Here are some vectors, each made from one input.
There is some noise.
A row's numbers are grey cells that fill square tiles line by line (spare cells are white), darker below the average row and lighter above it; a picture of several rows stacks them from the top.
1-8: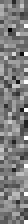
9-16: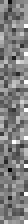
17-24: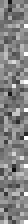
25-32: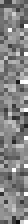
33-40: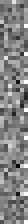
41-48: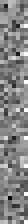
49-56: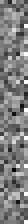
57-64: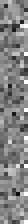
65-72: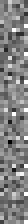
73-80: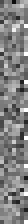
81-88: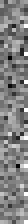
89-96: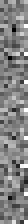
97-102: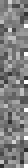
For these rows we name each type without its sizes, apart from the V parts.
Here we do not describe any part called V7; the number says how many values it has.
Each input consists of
a label, together with either a point on a line, or a value of V7.
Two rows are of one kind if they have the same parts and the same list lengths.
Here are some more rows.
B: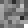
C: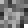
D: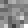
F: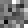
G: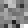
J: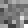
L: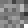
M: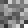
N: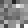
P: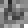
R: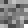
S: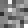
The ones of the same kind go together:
B, L, N, P
C, D, F, G, J, M, R, S

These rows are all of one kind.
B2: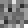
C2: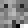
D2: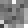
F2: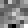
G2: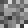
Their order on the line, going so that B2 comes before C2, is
G2, B2, D2, C2, F2.
